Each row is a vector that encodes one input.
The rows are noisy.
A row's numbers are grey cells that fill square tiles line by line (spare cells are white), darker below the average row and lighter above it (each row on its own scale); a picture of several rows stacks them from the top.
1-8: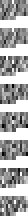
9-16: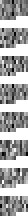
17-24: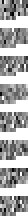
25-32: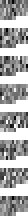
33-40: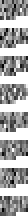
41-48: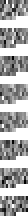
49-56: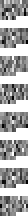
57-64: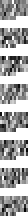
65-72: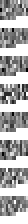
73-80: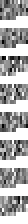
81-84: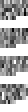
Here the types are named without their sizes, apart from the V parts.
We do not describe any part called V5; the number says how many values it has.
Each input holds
a point on a line and a value of V5, together with either a fixed value, or three true/false values.
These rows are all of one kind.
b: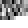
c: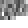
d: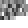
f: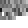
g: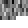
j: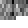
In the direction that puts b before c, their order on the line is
d, b, f, c, g, j.
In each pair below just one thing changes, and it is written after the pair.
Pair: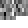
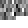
the place on the line
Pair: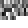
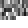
the place on the line
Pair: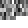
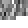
the value of V5
